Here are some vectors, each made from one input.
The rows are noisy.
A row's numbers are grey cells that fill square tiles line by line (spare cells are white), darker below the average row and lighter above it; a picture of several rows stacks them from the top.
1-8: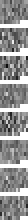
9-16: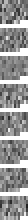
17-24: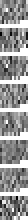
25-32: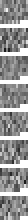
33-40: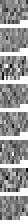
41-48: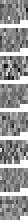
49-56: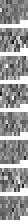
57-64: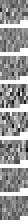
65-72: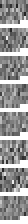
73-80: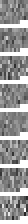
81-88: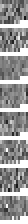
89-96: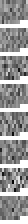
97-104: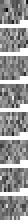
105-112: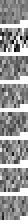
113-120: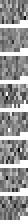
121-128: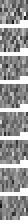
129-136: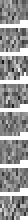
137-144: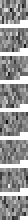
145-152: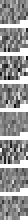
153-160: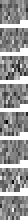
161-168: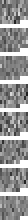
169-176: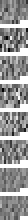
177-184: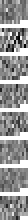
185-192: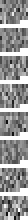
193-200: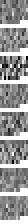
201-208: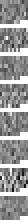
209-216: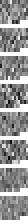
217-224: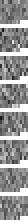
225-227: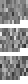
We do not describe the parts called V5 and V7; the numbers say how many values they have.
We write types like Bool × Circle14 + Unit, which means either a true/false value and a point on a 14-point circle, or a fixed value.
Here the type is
Bool × Bool × Bool × Line4 + (Line6 + V7) × V5.
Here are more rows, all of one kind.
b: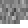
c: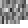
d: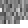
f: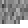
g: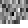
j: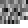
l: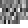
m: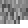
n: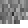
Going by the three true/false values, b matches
g, j and l.
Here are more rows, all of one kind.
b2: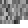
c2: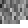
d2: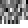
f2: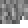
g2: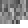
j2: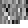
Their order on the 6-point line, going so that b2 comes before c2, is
j2, f2, g2, b2, d2, c2.
